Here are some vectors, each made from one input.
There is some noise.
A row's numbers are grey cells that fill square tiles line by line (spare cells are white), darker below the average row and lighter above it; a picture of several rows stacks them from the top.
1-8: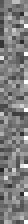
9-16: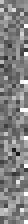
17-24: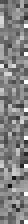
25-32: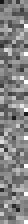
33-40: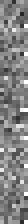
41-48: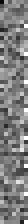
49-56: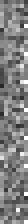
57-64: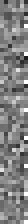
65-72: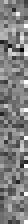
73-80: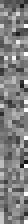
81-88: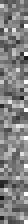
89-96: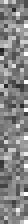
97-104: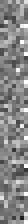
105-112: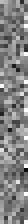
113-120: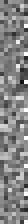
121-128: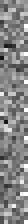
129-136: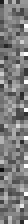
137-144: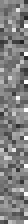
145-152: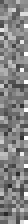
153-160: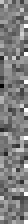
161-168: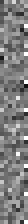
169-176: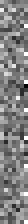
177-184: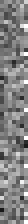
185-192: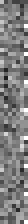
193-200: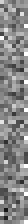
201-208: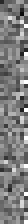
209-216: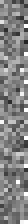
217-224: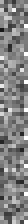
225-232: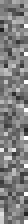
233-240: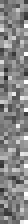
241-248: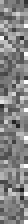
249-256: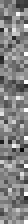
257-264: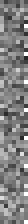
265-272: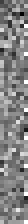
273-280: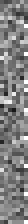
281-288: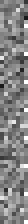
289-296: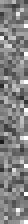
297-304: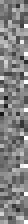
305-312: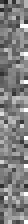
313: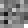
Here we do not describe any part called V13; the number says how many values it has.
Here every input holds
either a point on a 7-point line, or a point on a 9-point line, or a node of a 9-node tree and a true/false value, or a node of a 12-node tree, or a value of V13.
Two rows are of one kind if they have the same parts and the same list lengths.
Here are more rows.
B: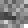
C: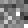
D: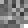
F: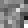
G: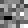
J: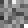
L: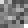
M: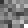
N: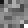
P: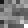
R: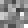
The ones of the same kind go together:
B, C, G
D, L
F
J, M, N, P
R

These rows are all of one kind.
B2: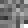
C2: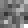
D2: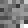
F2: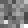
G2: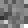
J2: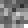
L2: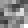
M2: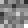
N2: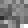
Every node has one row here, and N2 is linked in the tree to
B2, C2 and G2.
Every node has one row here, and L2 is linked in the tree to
B2.
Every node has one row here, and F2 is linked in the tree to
C2.
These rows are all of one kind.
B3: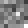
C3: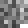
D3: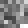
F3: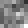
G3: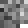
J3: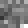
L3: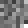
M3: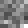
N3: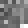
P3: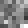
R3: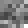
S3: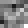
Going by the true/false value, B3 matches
F3 and S3.
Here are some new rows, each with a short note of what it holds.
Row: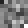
a value of V13
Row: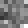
a node of a 9-node tree and a true/false value
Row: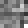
a node of a 12-node tree
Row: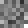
a point on a 7-point line
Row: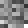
a point on a 7-point line
